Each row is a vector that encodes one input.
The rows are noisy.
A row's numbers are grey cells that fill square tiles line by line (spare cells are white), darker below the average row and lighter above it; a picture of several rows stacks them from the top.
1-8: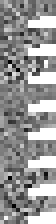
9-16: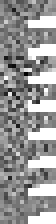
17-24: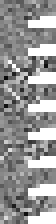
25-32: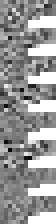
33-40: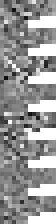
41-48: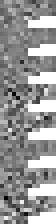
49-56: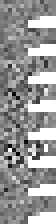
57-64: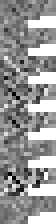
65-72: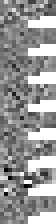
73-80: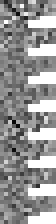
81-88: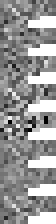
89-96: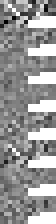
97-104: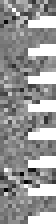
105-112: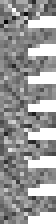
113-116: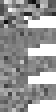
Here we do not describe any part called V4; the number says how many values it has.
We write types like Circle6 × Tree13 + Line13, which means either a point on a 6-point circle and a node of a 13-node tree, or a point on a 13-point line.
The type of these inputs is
List2(Bool × V4).
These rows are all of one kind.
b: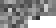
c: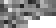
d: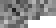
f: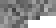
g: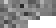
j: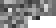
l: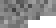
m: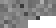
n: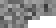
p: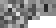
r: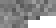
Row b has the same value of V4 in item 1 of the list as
f, j, m and r.
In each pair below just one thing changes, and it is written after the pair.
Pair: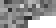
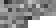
the true/false value in item 1 of the list
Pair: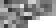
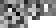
the value of V4 in item 1 of the list
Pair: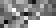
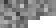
the value of V4 in item 2 of the list
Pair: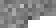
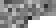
the true/false value in item 1 of the list
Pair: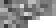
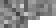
the value of V4 in item 2 of the list
